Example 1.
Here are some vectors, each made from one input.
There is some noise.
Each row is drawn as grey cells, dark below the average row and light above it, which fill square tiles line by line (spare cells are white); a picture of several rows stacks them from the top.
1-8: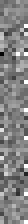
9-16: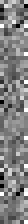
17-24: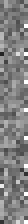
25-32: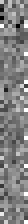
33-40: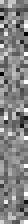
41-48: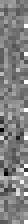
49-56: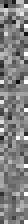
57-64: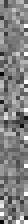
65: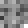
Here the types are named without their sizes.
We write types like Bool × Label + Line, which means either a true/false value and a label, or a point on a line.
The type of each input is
Circle.
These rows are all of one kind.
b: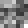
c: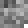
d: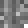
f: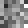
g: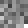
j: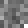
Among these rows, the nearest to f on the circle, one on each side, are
b and g.
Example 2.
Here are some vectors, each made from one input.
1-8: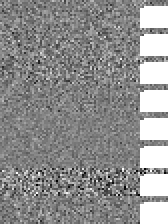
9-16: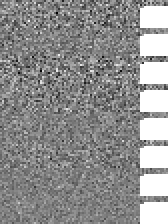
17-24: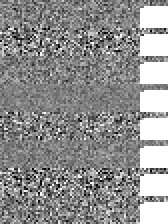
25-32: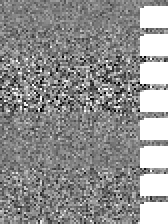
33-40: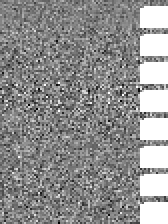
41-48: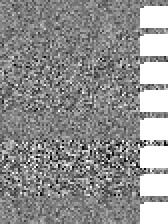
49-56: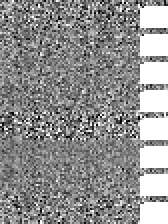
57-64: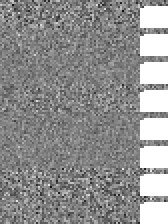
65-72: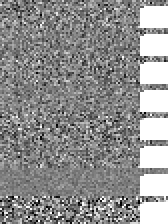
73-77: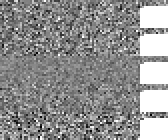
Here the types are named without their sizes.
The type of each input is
Label.
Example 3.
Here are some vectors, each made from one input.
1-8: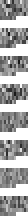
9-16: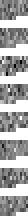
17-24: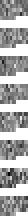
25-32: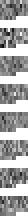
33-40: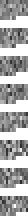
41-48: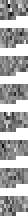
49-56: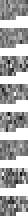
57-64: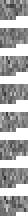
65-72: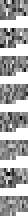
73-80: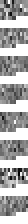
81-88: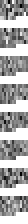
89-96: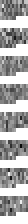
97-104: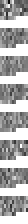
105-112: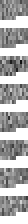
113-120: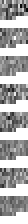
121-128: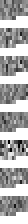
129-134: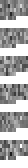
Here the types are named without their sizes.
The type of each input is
Circle.
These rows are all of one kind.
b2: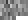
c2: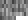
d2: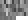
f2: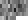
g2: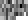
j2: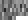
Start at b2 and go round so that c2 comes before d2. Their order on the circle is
b2, j2, c2, d2, f2, g2.
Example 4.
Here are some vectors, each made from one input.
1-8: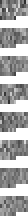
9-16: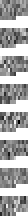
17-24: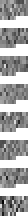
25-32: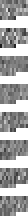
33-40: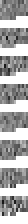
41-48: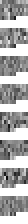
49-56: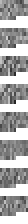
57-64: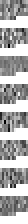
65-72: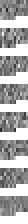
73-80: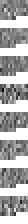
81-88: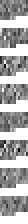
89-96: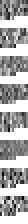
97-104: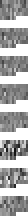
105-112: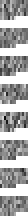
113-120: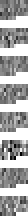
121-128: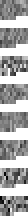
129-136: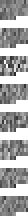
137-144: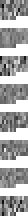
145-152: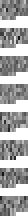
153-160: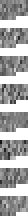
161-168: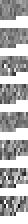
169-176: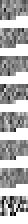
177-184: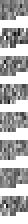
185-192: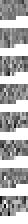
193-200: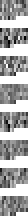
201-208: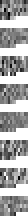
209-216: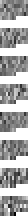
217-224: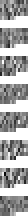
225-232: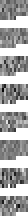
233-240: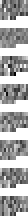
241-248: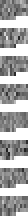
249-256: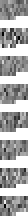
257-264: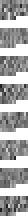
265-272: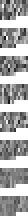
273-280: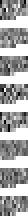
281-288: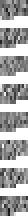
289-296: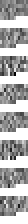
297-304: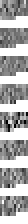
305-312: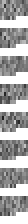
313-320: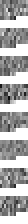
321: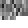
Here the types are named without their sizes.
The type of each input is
Circle.
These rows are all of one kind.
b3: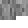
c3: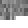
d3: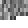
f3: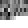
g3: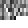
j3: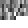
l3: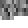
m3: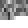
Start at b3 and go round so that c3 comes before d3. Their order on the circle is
b3, f3, j3, c3, l3, m3, d3, g3.
